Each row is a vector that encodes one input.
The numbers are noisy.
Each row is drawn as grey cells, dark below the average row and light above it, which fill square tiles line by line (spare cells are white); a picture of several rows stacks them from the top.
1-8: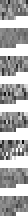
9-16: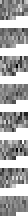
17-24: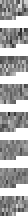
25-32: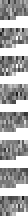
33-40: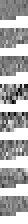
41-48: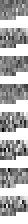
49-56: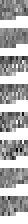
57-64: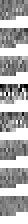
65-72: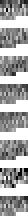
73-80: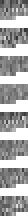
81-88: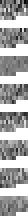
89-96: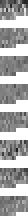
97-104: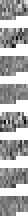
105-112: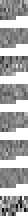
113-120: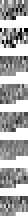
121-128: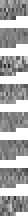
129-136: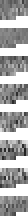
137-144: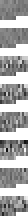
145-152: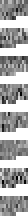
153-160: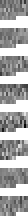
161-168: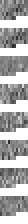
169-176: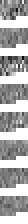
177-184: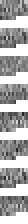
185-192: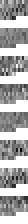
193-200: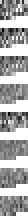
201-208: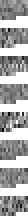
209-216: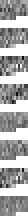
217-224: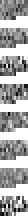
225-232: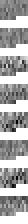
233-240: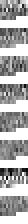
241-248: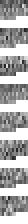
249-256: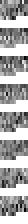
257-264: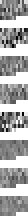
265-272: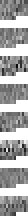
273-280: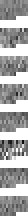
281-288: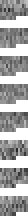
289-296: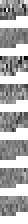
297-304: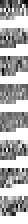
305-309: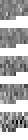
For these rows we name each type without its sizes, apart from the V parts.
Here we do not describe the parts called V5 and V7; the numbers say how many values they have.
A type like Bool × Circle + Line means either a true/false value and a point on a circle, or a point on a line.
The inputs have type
(Bool × Bool × Bool × Bool × Bool × Circle × V7 + V5) × (Circle + Unit).
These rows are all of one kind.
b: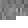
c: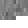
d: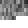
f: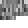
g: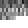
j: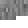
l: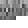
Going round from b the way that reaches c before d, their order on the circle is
b, c, f, g, l, j, d.
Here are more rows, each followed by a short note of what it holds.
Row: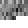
a point on a circle, five true/false values and a value of V7
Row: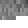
a point on a circle, five true/false values and a value of V7
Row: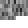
a value of V5
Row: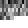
a value of V5
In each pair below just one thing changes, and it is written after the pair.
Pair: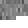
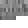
the value of V7
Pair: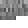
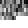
the place on the circle
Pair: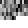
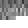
the place on the circle
